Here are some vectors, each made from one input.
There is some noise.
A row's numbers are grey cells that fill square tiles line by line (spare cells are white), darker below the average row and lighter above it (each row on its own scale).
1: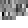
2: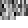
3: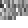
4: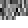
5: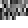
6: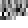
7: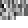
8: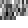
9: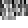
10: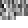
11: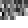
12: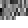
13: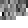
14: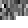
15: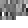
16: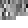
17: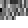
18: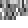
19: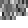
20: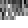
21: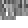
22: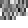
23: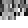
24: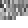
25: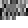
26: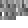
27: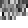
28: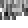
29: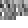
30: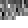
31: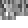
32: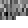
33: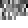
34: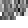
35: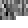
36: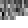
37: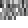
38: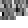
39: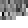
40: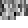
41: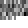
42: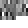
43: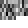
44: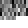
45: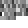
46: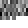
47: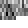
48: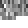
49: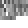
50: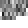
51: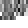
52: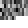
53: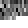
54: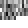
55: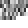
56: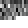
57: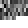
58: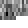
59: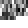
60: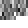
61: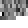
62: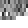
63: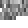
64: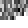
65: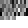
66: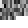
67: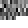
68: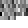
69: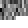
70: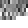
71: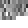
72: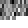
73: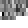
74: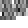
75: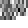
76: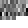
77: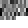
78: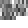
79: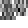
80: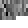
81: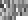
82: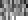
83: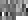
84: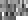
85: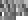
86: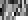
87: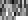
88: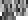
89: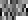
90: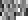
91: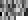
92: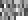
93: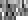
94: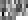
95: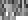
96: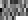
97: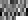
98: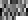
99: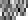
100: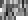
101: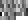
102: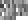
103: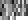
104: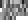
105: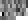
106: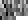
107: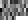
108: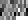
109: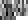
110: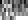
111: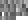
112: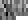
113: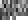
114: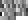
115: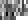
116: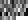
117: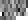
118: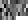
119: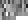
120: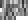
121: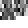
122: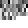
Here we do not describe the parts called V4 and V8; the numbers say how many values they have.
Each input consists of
a true/false value, together with either a point on a 6-point line and a value of V4, or a value of V8.
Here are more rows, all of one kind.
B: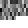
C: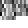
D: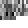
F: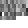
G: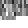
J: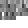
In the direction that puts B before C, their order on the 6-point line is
B, F, J, C, G, D.
